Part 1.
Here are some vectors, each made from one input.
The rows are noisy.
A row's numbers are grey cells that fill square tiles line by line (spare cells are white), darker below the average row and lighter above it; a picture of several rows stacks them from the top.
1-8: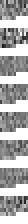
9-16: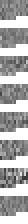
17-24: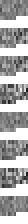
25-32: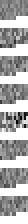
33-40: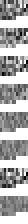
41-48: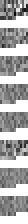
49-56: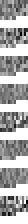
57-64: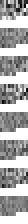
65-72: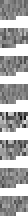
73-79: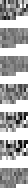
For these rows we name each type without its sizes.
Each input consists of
a point on a line.
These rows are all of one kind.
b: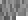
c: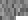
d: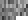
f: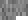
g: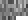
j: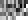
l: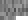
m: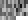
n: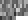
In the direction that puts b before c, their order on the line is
b, m, g, d, f, j, l, c, n.
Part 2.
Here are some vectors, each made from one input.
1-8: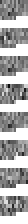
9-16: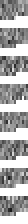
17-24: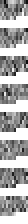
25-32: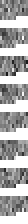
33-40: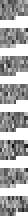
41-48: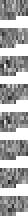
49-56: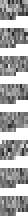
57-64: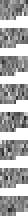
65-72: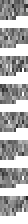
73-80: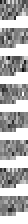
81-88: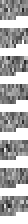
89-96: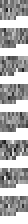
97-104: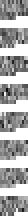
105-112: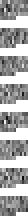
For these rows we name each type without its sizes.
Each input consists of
a label.
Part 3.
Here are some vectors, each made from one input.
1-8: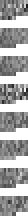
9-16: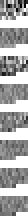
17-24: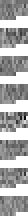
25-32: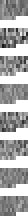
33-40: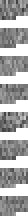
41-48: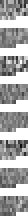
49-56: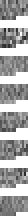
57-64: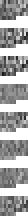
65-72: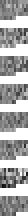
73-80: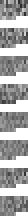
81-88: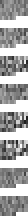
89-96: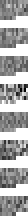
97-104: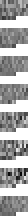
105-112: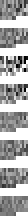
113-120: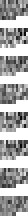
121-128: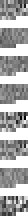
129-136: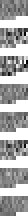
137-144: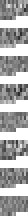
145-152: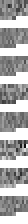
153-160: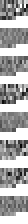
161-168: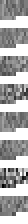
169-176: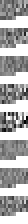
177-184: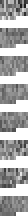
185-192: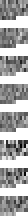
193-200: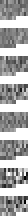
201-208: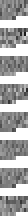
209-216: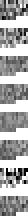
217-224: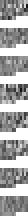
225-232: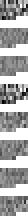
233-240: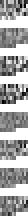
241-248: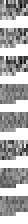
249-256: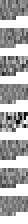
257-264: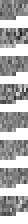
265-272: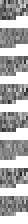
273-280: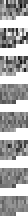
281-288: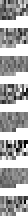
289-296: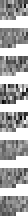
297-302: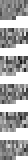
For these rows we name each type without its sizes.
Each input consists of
a point on a line.
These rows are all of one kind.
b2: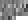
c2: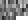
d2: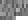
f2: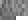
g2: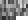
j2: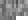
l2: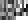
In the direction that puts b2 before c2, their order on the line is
l2, d2, b2, j2, f2, g2, c2.
